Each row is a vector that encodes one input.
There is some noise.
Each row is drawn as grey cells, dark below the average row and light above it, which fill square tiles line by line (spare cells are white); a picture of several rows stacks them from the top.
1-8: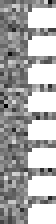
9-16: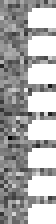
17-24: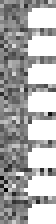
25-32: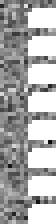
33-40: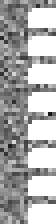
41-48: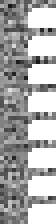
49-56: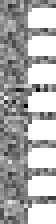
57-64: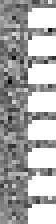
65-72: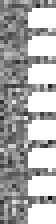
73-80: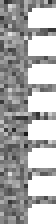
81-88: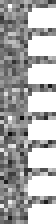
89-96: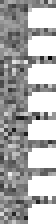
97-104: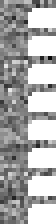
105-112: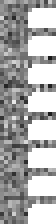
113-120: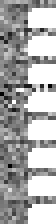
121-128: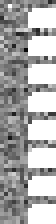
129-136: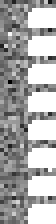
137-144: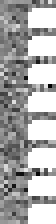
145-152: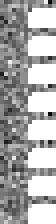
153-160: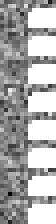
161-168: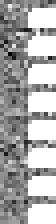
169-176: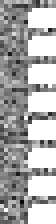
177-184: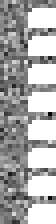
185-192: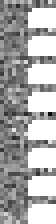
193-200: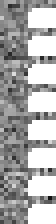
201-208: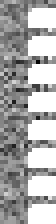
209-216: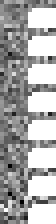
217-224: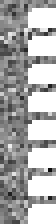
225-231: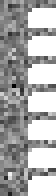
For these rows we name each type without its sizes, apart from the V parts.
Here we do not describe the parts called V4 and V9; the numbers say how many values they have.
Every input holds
either a label and a point on a line, or a value of V4 and a value of V9.
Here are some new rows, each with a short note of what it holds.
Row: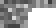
a value of V4 and a value of V9
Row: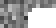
a value of V4 and a value of V9
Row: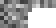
a value of V4 and a value of V9
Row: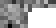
a value of V4 and a value of V9
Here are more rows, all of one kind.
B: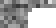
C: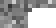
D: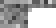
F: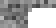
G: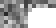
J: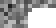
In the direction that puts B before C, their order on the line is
B, G, D, F, J, C.
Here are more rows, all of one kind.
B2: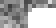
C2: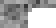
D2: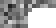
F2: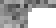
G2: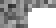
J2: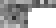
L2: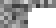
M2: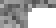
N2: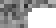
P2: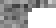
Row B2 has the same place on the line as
C2, F2 and M2.
